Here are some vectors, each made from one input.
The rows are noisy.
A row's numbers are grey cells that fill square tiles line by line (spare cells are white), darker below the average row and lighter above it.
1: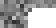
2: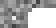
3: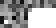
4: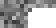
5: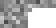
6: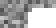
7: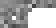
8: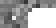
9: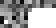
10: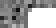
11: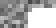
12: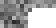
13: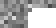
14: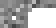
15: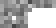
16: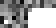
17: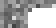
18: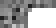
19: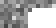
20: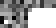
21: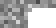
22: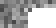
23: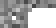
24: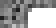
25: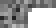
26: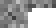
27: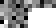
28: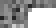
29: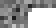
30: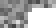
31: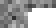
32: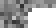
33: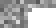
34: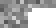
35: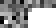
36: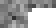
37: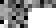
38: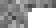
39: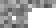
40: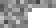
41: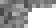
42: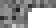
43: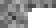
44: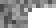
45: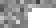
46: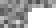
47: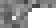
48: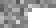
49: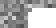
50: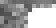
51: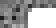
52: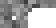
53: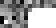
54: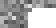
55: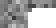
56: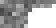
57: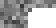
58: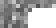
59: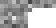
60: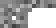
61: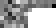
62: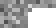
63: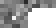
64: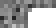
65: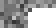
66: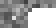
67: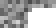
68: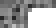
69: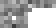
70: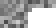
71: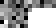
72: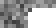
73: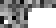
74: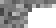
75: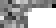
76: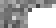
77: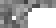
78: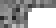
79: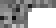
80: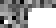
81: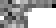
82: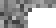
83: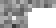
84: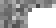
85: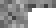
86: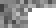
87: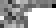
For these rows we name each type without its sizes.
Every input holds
either a label and a true/false value, or a point on a line.
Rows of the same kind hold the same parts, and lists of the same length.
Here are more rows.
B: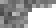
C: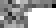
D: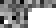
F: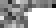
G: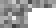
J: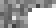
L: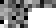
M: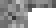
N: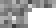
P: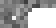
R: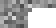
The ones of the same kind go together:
B, G, J, N, P, R
C, D, F, L, M

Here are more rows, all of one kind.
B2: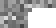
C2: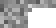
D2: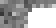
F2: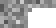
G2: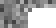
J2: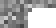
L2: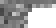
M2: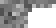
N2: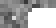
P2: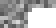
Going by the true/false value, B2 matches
C2, F2, J2 and P2.
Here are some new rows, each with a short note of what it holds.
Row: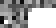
a point on a line
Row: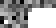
a point on a line
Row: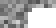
a label and a true/false value
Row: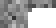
a point on a line
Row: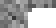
a point on a line
